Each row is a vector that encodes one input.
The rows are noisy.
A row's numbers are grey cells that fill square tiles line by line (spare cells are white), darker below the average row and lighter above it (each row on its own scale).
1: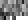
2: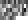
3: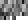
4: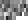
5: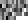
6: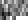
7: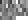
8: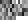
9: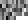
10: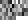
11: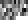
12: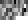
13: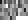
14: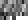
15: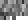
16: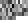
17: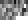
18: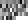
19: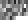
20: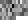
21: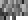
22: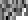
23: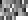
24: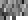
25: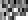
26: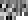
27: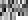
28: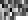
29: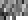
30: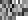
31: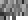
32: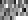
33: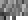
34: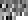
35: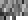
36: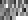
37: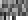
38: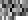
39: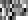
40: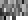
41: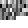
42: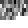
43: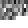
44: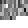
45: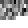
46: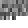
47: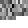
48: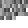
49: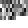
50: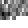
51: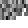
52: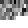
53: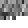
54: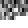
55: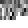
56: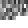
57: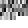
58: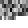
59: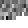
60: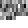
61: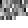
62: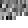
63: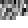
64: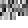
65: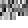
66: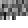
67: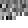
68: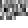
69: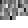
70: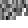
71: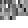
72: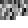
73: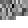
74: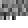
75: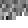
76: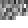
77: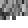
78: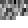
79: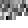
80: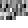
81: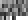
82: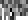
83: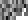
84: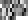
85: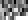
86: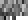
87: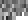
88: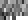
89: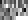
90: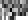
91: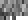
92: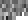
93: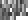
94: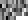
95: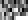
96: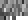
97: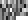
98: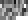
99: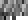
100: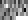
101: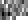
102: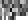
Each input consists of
a list of up to two points on a 7-point line.
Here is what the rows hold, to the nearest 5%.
All of them are lists of up to two points on a 7-point line: about 5% are empty, 35% hold one and 60% two.
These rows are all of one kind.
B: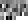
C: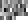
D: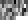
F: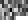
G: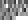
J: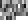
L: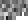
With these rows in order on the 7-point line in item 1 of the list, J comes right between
B and C.
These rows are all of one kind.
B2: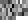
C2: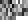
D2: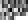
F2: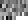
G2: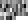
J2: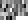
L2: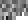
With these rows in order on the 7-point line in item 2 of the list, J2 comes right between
F2 and G2.
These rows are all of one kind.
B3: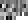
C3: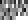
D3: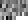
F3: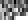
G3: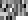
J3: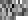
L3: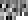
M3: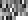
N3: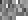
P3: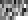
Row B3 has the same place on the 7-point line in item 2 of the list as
G3 and L3.
